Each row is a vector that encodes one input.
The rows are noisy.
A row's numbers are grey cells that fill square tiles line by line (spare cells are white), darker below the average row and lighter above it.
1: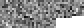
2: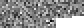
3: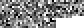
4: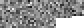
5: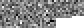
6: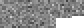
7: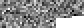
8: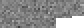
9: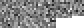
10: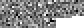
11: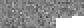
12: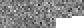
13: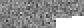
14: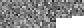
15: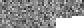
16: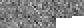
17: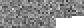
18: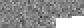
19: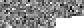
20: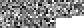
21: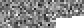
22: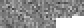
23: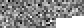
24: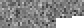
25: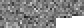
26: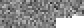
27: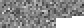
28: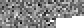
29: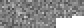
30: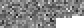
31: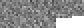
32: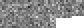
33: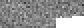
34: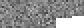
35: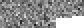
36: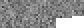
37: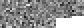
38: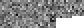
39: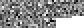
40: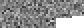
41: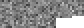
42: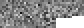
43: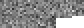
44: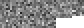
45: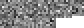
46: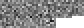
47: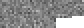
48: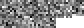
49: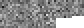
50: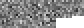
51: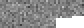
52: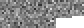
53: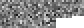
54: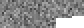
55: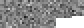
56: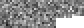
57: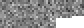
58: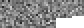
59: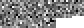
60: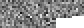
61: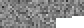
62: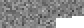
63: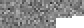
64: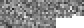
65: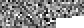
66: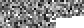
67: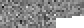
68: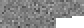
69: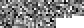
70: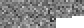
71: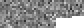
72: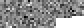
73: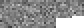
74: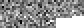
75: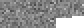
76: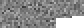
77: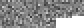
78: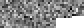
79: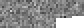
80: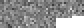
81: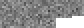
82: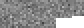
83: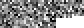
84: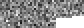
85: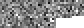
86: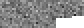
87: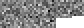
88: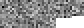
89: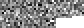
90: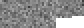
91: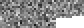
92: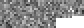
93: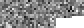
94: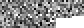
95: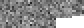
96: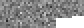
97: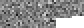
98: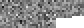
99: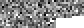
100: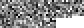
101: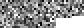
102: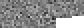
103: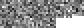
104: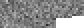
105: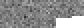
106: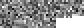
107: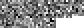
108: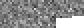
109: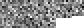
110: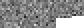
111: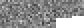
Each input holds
a point on an 8-point line and three true/false values.
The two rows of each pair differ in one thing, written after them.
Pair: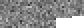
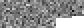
one of the three true/false values
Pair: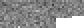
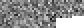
the place on the 8-point line
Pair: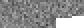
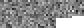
one of the three true/false values
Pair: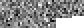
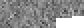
the place on the 8-point line
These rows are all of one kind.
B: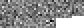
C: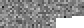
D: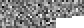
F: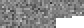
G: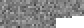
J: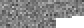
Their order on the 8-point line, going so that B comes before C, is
B, C, F, G, D, J.
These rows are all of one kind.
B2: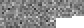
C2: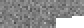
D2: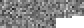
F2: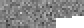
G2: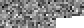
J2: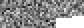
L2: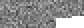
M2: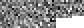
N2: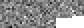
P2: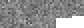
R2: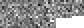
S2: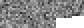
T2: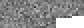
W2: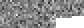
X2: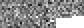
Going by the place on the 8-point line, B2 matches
N2, P2, R2 and X2.
